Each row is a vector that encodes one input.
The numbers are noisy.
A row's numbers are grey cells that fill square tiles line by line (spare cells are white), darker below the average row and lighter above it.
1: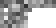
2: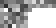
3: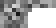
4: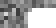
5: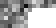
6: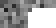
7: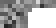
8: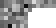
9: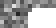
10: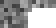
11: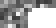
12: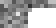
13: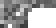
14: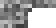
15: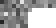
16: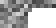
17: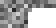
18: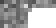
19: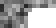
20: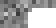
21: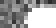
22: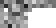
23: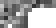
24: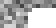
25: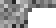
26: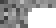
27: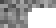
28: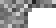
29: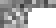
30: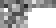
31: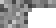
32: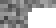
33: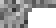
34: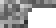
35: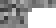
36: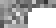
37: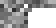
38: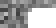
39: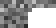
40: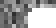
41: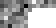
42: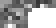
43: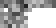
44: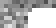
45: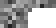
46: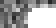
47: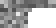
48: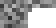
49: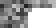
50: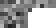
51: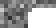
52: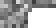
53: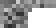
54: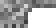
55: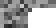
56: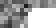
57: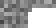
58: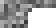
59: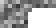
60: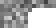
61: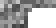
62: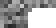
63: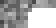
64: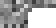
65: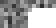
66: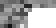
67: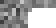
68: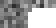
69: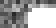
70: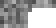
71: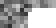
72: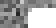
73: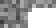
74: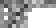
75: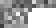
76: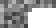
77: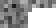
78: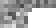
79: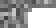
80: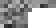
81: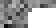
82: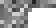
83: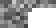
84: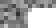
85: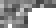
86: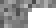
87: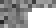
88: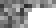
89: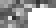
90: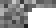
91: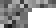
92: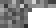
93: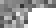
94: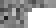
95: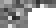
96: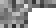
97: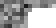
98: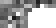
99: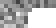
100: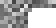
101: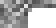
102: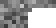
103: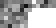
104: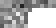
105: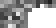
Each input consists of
either a point on a 5-point line, or a point on an 8-point line and a true/false value.
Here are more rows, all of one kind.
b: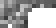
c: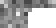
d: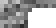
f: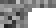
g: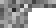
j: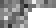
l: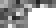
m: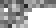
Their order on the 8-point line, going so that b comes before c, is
l, b, d, f, g, c, j, m.
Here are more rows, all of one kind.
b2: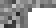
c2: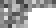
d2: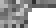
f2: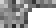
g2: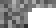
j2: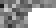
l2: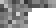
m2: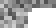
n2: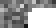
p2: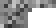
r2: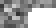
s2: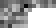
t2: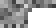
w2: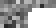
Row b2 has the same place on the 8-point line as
d2, f2, t2 and w2.
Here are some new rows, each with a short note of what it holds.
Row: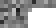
a point on a 5-point line
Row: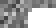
a point on a 5-point line
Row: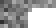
a point on a 5-point line
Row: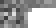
a point on a 5-point line
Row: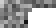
a point on an 8-point line and a true/false value
